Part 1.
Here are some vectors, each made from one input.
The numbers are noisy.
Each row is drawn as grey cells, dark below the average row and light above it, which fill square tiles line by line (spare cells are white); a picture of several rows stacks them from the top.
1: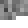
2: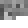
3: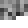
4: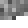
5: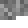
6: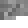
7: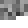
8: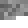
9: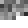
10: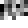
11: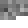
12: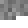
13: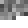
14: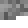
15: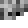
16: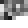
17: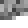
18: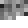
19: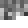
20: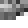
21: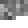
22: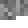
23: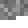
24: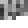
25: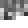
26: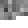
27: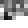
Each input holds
a point on a 5-point line.
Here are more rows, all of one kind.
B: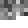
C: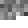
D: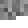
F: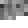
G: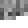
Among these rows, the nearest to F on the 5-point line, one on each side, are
C and G.
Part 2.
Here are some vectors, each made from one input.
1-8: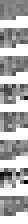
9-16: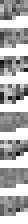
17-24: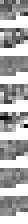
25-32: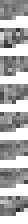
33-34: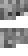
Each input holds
a point on a 5-point line.
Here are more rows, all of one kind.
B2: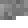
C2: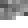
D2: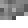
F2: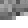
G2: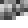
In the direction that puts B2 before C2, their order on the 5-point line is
D2, B2, G2, F2, C2.
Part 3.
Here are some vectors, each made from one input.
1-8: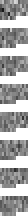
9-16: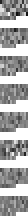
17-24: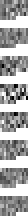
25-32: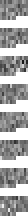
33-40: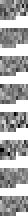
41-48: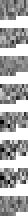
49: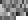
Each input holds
a point on an 8-point circle.
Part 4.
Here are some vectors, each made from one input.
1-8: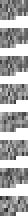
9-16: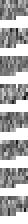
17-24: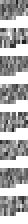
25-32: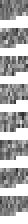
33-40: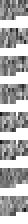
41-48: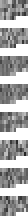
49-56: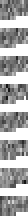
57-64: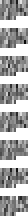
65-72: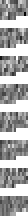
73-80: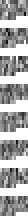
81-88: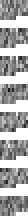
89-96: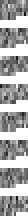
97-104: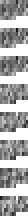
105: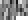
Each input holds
four true/false values.
